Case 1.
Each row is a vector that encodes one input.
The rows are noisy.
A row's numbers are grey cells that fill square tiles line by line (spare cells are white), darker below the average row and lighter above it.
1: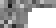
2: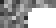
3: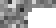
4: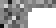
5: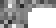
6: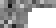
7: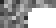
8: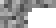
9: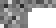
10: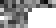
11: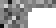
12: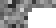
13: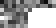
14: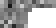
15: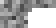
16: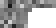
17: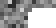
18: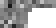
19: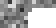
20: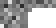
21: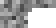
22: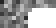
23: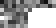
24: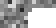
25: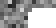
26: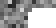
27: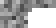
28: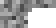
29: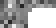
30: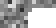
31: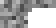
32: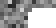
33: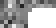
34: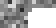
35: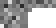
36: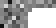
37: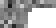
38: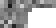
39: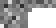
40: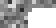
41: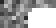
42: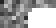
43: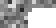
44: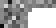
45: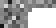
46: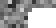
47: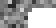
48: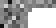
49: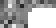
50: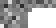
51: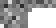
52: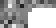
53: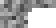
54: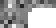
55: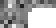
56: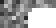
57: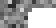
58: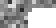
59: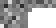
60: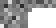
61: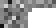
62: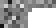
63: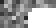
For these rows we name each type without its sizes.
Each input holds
either a fixed value, or three true/false values.
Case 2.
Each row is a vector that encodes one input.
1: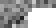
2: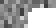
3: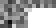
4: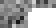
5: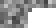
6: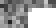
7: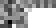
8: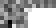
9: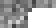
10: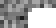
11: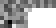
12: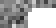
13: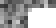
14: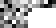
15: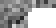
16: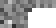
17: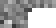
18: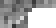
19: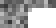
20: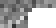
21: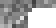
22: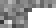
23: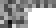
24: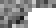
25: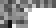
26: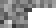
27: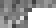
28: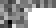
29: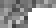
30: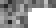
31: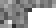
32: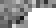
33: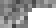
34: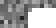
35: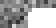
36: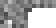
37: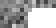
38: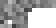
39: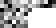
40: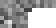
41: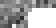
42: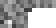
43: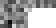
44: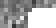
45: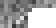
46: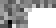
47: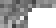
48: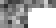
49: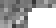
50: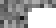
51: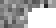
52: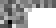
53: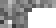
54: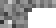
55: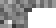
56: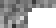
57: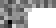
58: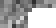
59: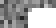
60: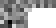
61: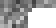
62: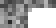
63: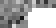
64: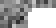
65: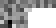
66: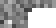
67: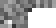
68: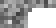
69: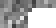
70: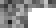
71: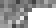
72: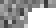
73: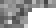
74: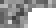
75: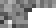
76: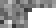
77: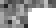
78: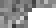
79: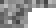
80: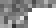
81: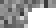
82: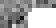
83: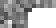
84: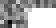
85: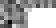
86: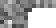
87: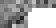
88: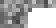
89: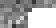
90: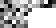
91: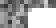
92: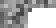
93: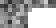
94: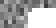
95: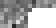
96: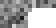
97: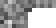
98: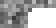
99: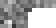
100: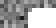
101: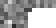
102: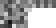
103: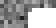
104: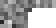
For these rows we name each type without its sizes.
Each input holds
either a fixed value, or three true/false values.
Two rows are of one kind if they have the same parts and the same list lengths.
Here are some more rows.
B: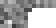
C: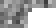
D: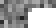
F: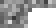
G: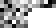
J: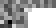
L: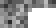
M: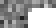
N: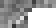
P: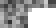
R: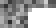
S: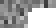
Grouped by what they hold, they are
B, C, D, F, J, L, M, N, P, R, S
G

